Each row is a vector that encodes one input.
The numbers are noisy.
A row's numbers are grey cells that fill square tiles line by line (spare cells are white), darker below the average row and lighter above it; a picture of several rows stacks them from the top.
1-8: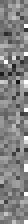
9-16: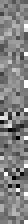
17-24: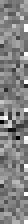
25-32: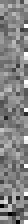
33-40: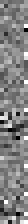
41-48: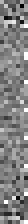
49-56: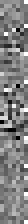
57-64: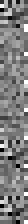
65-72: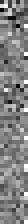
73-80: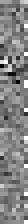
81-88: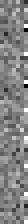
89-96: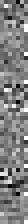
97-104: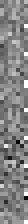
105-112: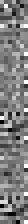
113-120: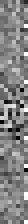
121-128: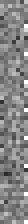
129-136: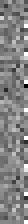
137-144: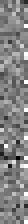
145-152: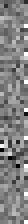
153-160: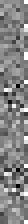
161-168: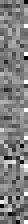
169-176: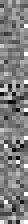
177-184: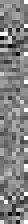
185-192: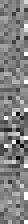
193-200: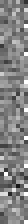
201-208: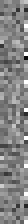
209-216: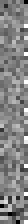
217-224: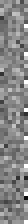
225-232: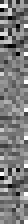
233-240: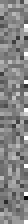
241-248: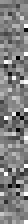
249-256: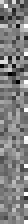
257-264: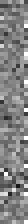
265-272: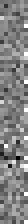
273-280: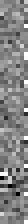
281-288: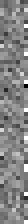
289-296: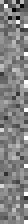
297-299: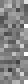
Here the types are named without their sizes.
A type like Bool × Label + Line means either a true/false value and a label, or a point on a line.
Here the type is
Bool × Bool × Bool × Bool × Bool + Label + Line.
